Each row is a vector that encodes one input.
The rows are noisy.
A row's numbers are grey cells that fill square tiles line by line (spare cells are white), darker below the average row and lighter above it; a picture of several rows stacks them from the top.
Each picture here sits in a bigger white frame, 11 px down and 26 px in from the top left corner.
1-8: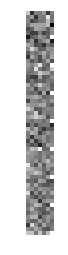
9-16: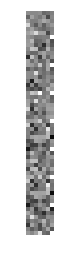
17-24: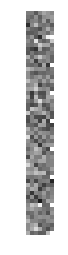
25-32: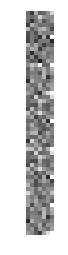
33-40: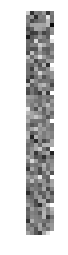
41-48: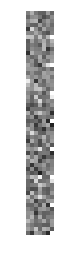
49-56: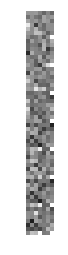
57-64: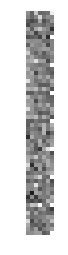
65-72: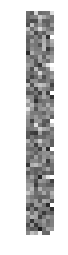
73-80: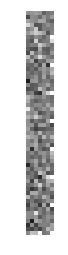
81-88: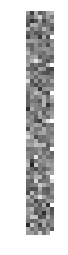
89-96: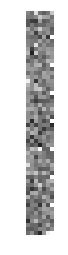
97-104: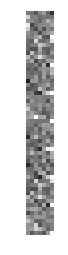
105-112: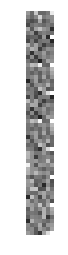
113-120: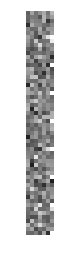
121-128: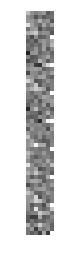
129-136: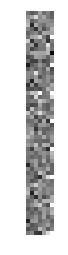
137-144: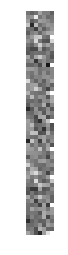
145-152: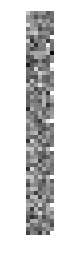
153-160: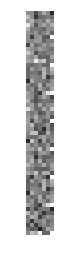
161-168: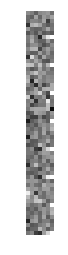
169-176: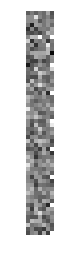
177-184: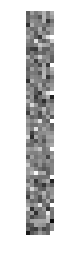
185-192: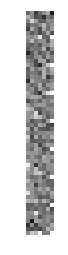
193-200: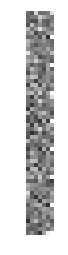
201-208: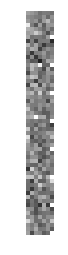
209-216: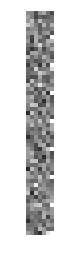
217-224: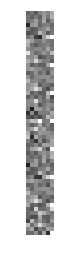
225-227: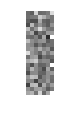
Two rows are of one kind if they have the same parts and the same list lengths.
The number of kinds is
4.
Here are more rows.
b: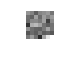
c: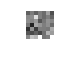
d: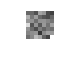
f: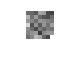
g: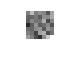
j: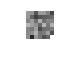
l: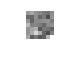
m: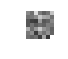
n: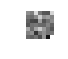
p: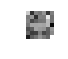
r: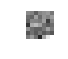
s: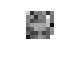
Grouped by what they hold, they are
b, g, m, n, r
c
d, f, j, l
p, s

